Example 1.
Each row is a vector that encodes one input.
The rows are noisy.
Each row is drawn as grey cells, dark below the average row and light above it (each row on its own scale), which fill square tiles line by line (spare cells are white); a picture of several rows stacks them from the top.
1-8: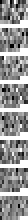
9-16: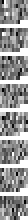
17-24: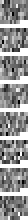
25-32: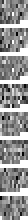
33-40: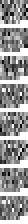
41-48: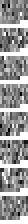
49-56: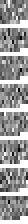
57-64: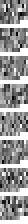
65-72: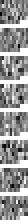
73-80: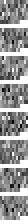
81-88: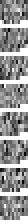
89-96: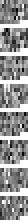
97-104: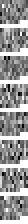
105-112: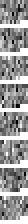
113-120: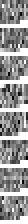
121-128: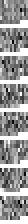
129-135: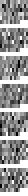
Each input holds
a point on a 9-point line.
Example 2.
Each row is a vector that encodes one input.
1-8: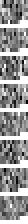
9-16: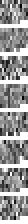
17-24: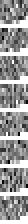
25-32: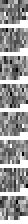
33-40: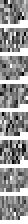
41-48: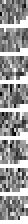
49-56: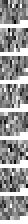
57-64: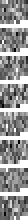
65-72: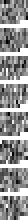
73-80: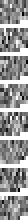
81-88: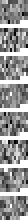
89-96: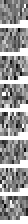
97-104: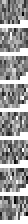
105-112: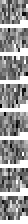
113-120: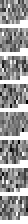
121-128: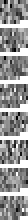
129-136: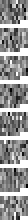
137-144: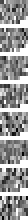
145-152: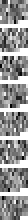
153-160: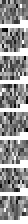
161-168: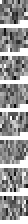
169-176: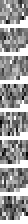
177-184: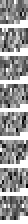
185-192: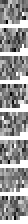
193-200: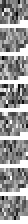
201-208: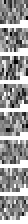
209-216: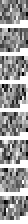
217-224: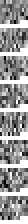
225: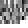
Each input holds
a point on each of two 4-point lines.
